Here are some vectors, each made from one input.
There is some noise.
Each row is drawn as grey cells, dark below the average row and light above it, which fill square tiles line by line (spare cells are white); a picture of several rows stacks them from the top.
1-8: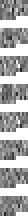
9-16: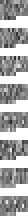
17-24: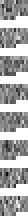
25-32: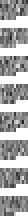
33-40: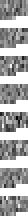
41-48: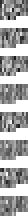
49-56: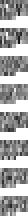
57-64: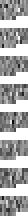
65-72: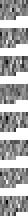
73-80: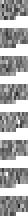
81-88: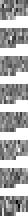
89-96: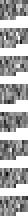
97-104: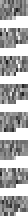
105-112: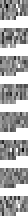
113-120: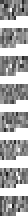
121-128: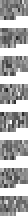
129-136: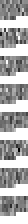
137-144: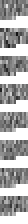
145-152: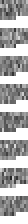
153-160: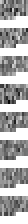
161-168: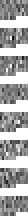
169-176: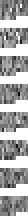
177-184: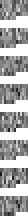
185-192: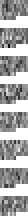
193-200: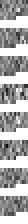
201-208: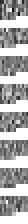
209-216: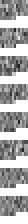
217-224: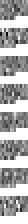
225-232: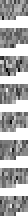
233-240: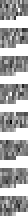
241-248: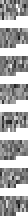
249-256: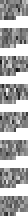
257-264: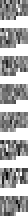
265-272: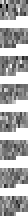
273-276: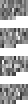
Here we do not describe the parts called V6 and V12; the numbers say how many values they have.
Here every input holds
a value of V6, together with either a point on a 9-point line, or a true/false value and a value of V12.
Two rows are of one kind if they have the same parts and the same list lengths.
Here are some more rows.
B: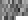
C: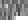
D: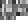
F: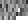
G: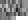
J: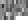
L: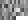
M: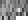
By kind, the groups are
B, C, G, J
D, F, L, M

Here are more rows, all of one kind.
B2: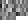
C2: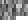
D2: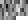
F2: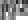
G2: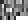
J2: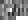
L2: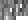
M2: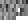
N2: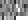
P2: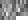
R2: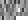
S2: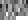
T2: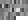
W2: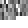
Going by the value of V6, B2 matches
C2, J2 and W2.
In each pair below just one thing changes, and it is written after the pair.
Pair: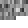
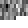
the value of V6
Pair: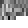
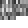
the value of V6
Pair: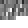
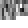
the value of V6
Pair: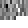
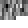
the place on the 9-point line
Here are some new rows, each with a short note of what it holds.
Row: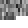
a true/false value, a value of V6 and a value of V12
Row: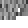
a point on a 9-point line and a value of V6
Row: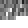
a point on a 9-point line and a value of V6
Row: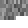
a true/false value, a value of V6 and a value of V12
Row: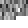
a point on a 9-point line and a value of V6
